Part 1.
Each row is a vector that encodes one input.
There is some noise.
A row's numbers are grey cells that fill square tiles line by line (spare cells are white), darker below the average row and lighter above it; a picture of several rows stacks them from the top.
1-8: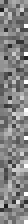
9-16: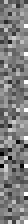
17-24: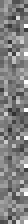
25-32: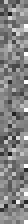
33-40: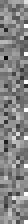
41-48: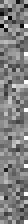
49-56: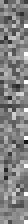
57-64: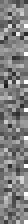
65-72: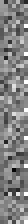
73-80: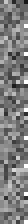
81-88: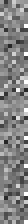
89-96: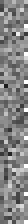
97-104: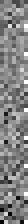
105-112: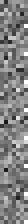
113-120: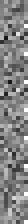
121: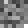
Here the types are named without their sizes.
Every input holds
a list of points on a line.
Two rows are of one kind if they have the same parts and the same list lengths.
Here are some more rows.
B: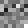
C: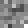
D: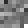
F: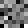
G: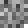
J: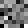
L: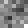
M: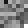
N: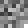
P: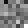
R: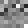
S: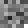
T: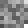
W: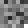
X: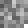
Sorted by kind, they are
B, N, R
C, G, L, M, P, T, X
D, S, W
F, J

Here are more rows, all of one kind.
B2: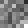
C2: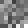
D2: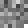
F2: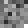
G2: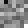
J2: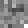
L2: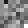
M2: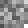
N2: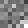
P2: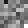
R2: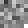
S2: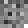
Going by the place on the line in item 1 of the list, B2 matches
C2 and N2.
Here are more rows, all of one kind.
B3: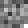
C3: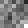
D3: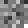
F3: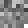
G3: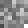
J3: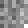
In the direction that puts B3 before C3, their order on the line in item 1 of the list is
B3, C3, J3, G3, F3, D3.
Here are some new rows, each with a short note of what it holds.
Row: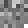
a list of two items
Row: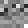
a list of one item
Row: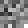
a list of one item
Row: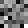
the empty list
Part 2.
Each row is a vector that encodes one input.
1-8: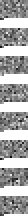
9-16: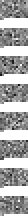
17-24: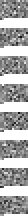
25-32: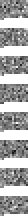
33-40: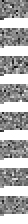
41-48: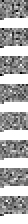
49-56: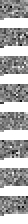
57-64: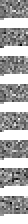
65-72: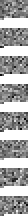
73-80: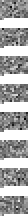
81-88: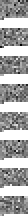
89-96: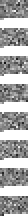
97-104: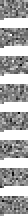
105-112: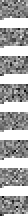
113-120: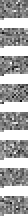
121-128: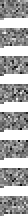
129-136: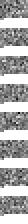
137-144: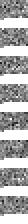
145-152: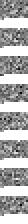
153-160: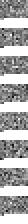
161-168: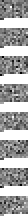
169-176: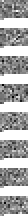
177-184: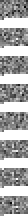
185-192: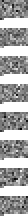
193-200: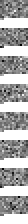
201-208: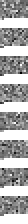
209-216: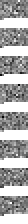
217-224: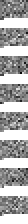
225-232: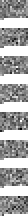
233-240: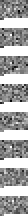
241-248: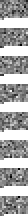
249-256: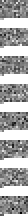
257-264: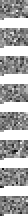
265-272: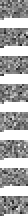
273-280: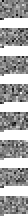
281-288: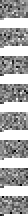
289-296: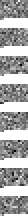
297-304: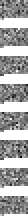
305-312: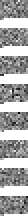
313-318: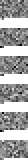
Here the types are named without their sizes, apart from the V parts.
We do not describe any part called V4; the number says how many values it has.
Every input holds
five true/false values, together with either a point on a circle, or a value of V4.
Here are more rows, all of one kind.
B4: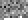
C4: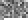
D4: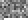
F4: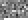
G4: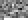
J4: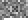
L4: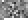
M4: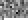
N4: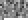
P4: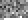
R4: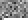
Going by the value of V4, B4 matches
G4 and P4.
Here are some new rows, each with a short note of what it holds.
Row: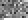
five true/false values and a value of V4
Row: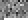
a point on a circle and five true/false values
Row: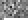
five true/false values and a value of V4
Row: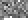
five true/false values and a value of V4
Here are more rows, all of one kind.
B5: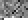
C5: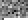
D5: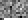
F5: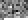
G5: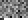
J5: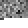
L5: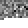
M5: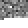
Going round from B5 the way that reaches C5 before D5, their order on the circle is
B5, C5, F5, M5, J5, D5, G5, L5.
